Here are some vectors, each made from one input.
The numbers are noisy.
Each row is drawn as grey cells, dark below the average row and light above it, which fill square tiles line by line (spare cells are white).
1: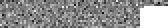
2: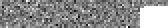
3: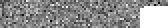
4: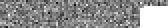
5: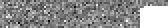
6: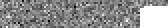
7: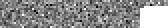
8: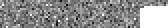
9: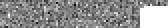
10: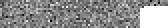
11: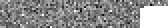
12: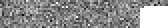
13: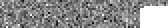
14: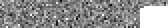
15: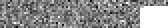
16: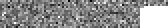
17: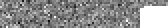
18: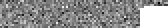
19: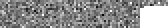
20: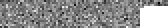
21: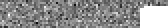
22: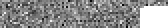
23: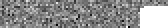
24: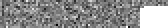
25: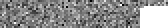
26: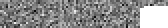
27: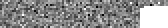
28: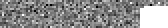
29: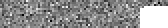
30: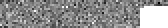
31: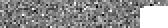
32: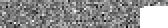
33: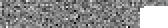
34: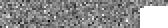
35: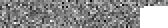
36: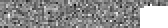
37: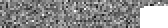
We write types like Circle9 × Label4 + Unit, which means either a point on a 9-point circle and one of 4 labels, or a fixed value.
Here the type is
Circle6 + Line5.
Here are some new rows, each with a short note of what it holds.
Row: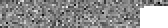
a point on a 6-point circle
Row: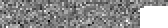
a point on a 6-point circle
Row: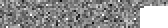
a point on a 6-point circle
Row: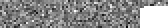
a point on a 5-point line
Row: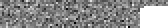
a point on a 6-point circle
